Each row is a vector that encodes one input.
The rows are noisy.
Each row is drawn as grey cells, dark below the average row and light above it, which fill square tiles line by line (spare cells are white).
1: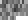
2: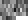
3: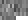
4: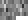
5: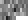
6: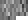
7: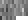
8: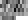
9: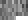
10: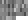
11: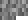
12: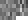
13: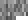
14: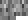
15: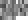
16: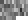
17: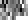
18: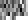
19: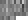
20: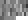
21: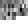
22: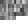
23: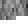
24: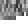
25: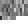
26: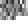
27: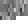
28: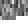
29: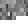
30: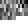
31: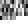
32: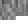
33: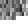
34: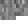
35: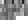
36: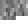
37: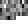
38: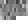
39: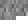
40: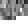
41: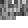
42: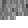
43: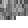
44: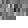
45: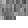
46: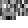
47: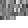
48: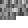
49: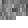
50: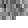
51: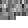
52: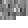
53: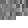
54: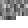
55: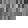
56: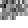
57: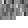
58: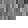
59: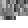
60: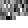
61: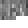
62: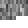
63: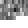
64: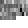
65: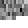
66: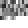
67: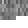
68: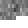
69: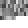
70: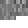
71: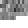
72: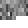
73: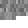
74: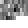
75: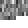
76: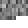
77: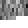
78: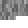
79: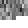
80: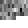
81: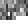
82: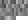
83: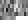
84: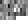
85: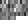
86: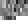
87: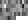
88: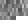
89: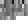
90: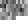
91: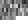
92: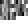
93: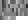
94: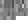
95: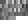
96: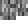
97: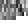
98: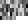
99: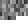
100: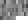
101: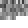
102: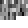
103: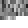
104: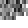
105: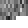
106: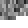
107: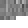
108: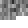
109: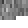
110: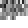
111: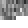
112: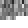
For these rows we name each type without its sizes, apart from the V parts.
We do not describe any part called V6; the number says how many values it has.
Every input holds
a point on a line, together with either a point on a line, or a value of V6.
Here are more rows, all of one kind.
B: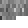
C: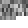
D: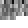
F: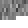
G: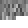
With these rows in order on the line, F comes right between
B and G.
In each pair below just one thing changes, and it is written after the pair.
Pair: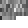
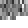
the place on the line
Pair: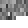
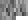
the value of V6
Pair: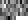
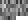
the place on the line
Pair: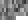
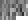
the place on the line
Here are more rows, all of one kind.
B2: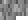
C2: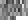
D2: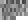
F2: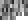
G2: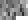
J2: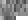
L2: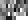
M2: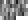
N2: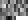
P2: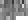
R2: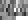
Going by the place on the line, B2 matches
C2, D2 and F2.
